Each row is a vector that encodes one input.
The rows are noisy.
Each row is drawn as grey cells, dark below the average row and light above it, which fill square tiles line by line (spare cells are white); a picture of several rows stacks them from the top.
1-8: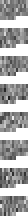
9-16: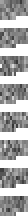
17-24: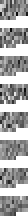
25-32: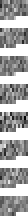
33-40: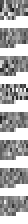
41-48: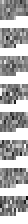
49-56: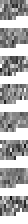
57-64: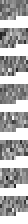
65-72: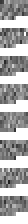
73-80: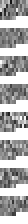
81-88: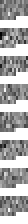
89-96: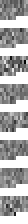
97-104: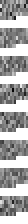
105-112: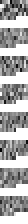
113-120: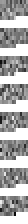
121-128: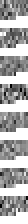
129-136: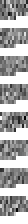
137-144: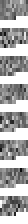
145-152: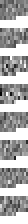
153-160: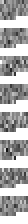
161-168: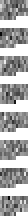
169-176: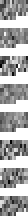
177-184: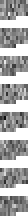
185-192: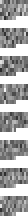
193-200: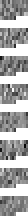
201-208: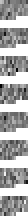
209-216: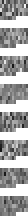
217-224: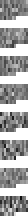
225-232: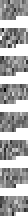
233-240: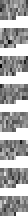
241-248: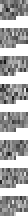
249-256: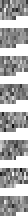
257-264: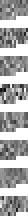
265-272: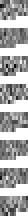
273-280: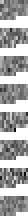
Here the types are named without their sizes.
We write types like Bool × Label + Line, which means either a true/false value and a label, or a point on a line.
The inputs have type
Bool × Bool × Bool × Bool × Bool × Line × Line × Line.
